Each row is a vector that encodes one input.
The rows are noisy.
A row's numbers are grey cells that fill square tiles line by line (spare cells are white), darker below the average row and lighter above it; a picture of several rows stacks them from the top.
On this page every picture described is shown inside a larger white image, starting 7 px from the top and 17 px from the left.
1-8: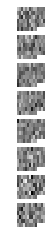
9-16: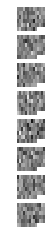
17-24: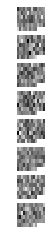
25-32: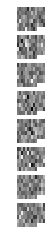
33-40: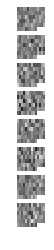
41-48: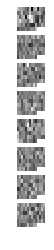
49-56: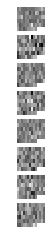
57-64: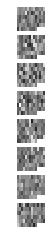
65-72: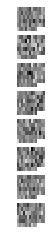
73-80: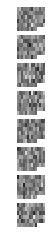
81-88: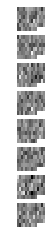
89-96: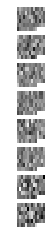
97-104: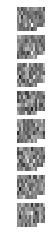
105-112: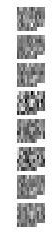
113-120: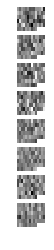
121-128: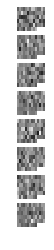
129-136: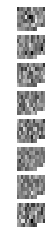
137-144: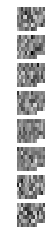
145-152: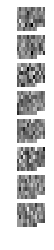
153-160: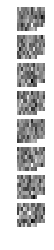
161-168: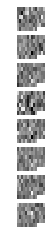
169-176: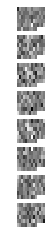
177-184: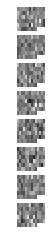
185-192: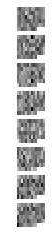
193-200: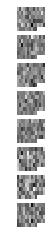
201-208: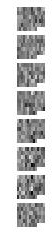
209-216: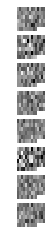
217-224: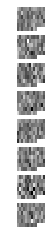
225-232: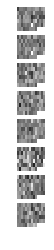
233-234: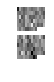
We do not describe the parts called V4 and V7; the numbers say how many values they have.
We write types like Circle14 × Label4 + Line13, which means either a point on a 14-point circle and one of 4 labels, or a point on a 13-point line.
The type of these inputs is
(Bool × Bool × Bool × Bool + V7) × (Tree11 + V4).
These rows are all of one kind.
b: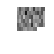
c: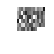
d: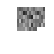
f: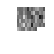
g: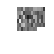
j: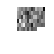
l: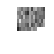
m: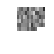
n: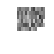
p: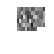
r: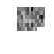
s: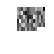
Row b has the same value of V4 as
l and n.
